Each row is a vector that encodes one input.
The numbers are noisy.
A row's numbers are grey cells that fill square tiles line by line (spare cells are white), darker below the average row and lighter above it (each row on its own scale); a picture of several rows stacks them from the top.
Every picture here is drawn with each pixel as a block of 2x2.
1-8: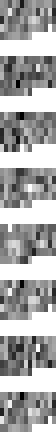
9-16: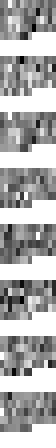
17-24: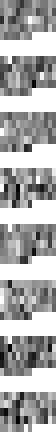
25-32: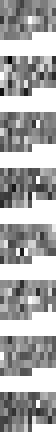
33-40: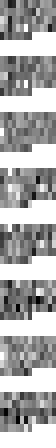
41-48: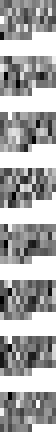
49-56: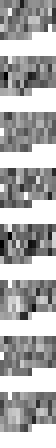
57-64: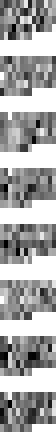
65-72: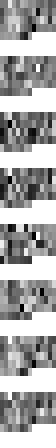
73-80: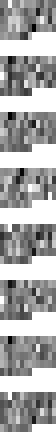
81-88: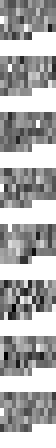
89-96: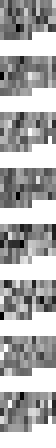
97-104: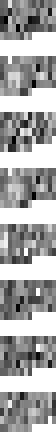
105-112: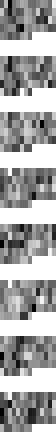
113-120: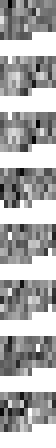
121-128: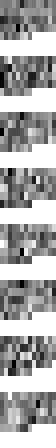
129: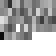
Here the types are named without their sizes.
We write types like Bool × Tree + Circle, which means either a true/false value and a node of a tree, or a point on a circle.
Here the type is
List(Circle).
